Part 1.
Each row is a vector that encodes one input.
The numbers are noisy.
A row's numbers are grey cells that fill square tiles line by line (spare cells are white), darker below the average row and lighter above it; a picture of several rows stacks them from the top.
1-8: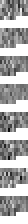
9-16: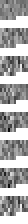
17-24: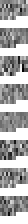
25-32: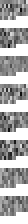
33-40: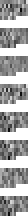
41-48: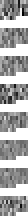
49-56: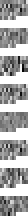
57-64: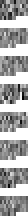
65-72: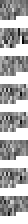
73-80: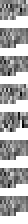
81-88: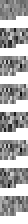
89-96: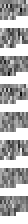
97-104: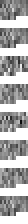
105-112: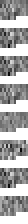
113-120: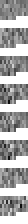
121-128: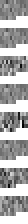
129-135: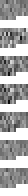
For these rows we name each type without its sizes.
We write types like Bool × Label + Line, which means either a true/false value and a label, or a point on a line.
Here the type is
Tree.
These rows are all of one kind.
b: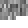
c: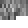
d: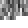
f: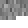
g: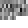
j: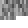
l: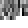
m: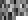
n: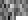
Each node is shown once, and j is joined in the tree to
d and f.
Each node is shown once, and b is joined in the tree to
f and g.
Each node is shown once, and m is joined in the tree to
n.
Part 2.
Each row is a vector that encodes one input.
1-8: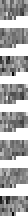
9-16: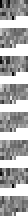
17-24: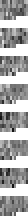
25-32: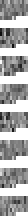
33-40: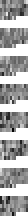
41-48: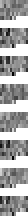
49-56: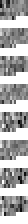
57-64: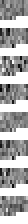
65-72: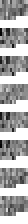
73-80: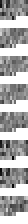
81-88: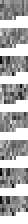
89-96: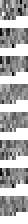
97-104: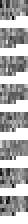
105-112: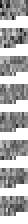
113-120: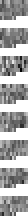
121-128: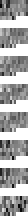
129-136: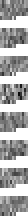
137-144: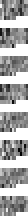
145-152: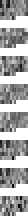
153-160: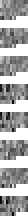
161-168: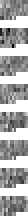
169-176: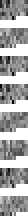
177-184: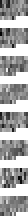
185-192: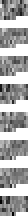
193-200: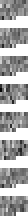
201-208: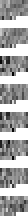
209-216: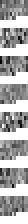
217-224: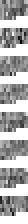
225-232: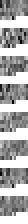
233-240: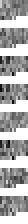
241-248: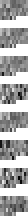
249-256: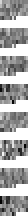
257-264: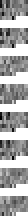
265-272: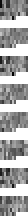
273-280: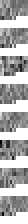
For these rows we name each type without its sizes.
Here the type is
Line.
